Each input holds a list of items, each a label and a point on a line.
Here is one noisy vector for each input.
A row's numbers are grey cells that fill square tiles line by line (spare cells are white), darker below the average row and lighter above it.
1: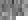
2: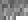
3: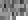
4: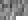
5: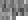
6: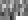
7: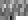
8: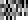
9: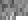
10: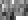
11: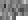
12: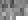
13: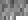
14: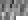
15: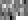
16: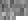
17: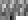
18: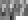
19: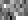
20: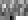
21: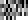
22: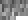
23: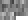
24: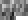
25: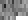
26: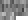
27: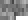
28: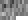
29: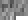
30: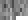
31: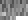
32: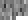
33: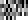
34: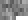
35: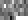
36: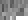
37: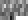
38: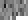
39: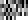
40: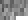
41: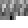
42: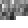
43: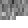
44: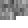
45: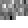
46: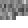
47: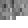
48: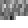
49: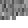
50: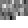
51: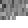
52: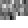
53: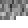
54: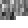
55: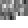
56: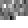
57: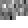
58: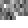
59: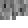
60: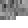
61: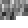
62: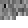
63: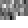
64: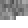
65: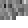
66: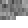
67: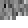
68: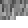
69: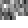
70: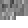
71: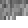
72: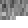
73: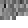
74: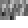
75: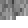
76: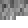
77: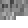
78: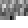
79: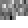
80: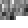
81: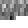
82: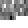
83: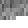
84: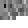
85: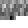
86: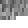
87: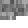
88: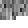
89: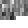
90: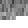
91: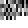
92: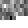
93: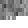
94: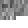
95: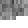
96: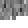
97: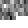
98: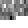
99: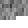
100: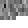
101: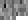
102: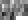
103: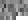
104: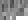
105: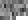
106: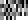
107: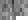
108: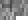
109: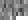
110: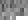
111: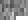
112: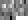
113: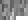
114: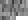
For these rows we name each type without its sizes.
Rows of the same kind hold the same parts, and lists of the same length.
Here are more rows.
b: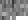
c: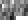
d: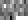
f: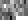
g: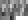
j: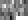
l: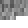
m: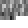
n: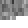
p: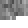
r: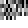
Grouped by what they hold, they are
b, l, n, p
c, d, f, g, j, m
r

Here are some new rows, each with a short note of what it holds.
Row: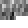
a list of one item
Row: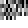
the empty list
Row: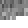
a list of two items
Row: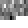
a list of one item
